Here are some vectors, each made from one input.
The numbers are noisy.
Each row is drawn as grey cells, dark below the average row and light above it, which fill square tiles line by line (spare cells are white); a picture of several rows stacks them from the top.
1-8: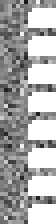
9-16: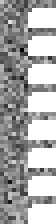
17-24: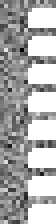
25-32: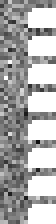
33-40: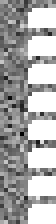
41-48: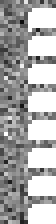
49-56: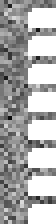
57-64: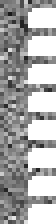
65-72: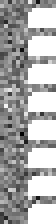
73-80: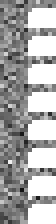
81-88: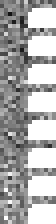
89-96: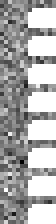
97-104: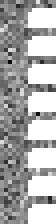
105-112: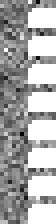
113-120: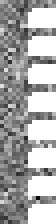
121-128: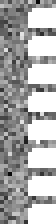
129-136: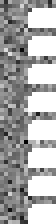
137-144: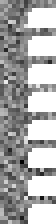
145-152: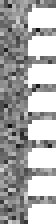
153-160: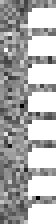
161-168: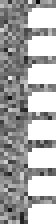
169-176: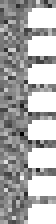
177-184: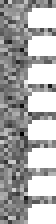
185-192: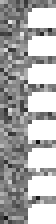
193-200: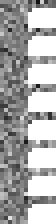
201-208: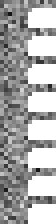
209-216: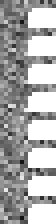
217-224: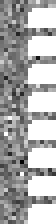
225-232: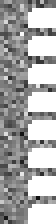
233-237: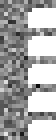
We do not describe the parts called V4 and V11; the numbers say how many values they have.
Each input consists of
either a value of V4 and a value of V11, or a list of up to two points on an 8-point line.
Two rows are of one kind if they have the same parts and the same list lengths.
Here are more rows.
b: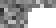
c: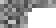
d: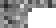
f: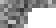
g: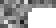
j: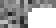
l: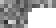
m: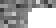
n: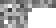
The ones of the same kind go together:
b, c, f, l, m
d
g, j
n

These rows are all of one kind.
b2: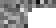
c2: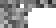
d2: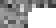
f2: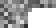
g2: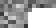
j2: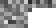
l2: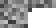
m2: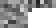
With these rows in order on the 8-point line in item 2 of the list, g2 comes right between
d2 and l2.
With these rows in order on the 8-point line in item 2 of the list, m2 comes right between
b2 and j2.
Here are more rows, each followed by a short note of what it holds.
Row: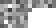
the empty list
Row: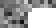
a list of one item
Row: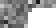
a value of V4 and a value of V11
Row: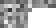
the empty list
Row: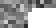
a list of two items
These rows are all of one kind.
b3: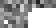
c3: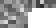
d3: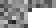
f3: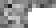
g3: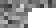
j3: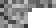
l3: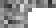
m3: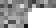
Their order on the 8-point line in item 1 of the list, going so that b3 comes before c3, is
g3, l3, b3, c3, d3, j3, m3, f3.
